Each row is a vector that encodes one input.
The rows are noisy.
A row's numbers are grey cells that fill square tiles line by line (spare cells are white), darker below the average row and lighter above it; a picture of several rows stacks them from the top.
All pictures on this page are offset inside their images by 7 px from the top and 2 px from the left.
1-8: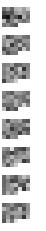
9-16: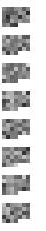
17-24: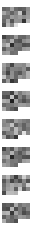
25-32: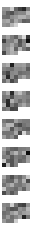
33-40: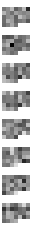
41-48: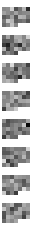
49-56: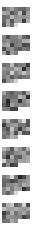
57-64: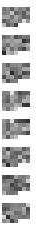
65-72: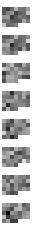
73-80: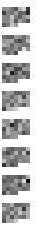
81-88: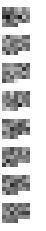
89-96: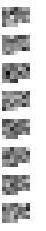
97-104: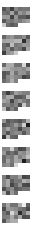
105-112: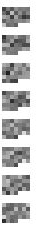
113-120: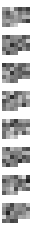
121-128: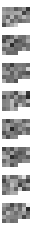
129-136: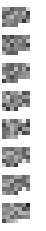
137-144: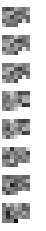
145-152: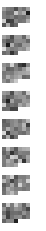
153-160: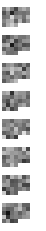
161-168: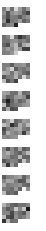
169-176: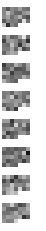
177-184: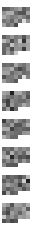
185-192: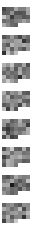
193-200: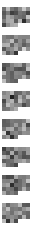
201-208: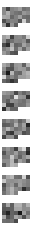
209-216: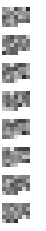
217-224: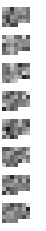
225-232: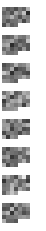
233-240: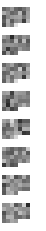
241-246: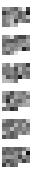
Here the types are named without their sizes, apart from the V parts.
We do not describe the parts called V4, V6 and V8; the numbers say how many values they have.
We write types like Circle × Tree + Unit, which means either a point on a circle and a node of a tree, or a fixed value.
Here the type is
Bool × V8 + List(Line) + V4 × V6.
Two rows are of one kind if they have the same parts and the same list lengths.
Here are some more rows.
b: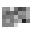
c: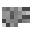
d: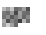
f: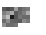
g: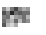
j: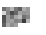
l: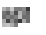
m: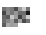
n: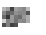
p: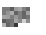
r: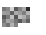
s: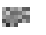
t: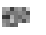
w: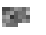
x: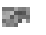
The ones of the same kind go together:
b, g, j, m, r
c, f, w
d, l
n, t
p, s, x

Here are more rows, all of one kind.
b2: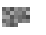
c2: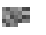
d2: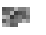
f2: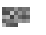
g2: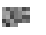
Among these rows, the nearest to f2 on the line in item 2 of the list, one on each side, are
c2 and d2.
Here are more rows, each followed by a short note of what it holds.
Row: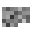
a list of one item
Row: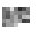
a value of V4 and a value of V6
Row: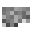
a list of one item
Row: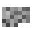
a list of one item
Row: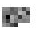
a true/false value and a value of V8
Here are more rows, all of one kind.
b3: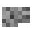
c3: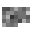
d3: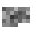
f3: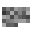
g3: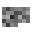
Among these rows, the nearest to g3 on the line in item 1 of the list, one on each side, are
b3 and c3.
